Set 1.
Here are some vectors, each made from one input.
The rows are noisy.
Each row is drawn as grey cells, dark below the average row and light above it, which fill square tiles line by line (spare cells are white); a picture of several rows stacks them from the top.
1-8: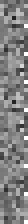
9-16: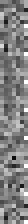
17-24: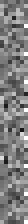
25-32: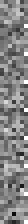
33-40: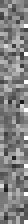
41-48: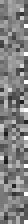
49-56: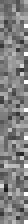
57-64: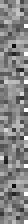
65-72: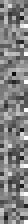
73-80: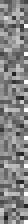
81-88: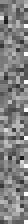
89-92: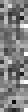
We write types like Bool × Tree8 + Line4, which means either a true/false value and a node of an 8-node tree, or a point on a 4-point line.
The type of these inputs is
Line15.
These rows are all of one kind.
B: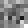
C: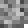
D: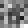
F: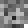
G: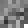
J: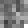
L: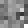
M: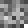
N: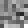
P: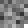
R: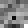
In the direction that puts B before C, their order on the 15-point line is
D, B, P, N, L, G, J, R, F, M, C.
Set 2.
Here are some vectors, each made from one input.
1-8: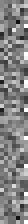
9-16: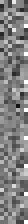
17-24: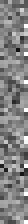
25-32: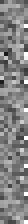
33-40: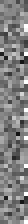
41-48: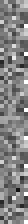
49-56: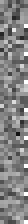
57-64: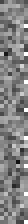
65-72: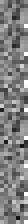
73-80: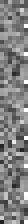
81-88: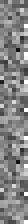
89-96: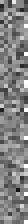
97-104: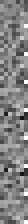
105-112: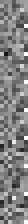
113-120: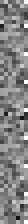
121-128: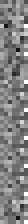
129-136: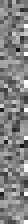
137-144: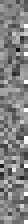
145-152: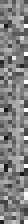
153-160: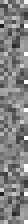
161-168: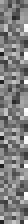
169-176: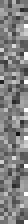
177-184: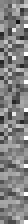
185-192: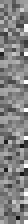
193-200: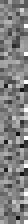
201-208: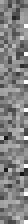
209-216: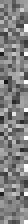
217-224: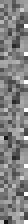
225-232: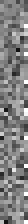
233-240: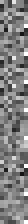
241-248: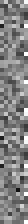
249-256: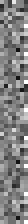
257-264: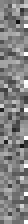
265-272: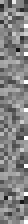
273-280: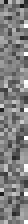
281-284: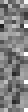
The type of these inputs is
Tree12.
